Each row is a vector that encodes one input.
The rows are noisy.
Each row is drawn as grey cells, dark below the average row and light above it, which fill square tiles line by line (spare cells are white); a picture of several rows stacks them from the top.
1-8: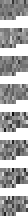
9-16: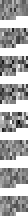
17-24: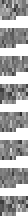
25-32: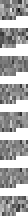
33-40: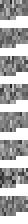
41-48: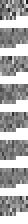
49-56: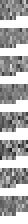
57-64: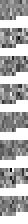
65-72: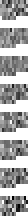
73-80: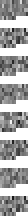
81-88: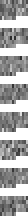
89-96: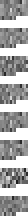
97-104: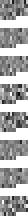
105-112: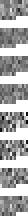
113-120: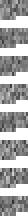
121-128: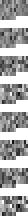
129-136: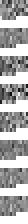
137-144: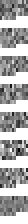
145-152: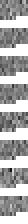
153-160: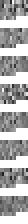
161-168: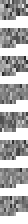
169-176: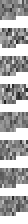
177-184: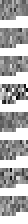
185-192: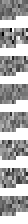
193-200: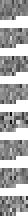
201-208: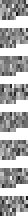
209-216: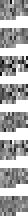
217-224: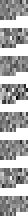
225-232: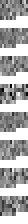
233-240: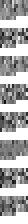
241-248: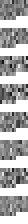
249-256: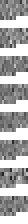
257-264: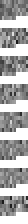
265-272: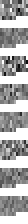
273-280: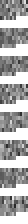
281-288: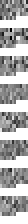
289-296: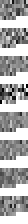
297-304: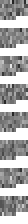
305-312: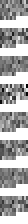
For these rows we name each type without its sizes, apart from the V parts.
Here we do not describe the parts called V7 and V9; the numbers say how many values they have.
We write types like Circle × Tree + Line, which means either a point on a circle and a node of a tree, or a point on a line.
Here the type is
Bool × Label × Line + V7 + V9 × V9.
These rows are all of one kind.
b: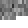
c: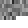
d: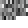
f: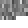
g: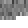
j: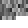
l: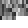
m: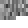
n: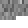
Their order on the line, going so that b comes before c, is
m, n, b, d, l, j, g, c, f.
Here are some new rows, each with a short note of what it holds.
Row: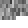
a value of V7
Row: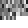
two values of V9
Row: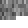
a label, a point on a line and a true/false value
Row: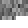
a label, a point on a line and a true/false value
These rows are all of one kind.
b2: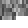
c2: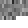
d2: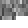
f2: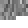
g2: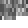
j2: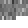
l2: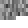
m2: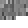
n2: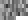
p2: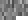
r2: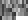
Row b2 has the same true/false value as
p2 and r2.
